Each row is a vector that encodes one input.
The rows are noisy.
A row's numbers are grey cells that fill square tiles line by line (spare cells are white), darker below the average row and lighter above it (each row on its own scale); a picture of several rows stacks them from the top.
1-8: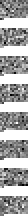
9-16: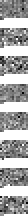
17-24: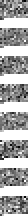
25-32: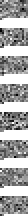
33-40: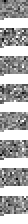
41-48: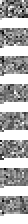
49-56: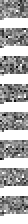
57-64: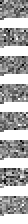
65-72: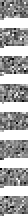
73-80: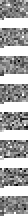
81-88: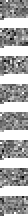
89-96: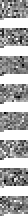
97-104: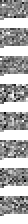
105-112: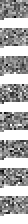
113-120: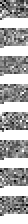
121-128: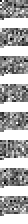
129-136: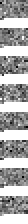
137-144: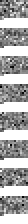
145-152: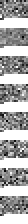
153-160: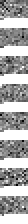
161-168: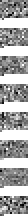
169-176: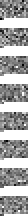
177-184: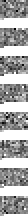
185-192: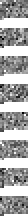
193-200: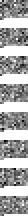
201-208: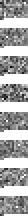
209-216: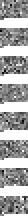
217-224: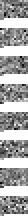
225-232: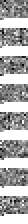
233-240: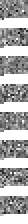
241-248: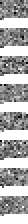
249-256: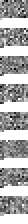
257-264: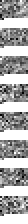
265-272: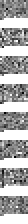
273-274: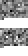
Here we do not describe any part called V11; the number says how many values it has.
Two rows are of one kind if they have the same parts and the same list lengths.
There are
4 kinds of row.
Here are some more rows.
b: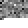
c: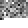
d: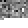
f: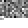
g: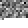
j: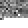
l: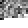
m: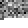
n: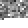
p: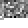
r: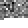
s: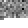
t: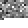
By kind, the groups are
b, j
c, l, m, s
d, f, p
g, n, r, t

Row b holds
a node of a 9-node tree and a value of V11.
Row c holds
a point on a 17-point circle and a node of a 9-node tree.
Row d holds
a point on a 6-point circle, a node of a 9-node tree, a true/false value and a value of V11.
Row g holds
a point on a 6-point circle, a point on a 17-point circle, a node of a 9-node tree and a true/false value.
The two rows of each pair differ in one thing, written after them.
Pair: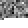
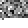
the true/false value
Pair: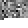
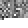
the place on the 17-point circle
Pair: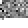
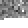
the true/false value
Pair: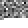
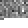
the place on the 6-point circle
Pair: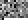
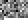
the node of the tree
